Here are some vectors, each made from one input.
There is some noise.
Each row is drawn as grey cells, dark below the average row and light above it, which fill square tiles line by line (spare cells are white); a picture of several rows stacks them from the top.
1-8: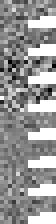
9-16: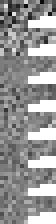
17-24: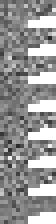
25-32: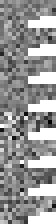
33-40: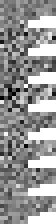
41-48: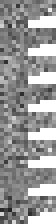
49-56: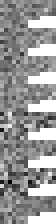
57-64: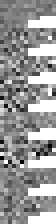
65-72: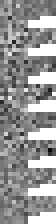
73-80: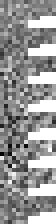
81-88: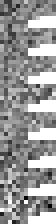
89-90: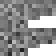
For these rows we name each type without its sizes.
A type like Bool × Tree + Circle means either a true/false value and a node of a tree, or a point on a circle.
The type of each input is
Bool × Bool × Bool + Line × (Tree + Unit).
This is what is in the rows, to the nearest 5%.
About 60% of them hold a point on a line, together with either a fixed value, or a node of a tree. The rest hold three true/false values.
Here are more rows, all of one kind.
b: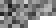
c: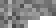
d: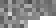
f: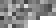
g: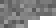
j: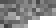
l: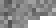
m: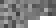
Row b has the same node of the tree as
d and m.
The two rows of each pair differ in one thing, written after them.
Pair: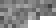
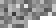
the place on the line
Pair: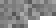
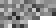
the node of the tree
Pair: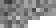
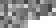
the node of the tree
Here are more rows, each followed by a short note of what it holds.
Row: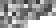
a point on a line
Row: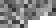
a point on a line
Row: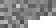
a point on a line and a node of a tree
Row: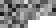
a point on a line and a node of a tree
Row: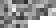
three true/false values
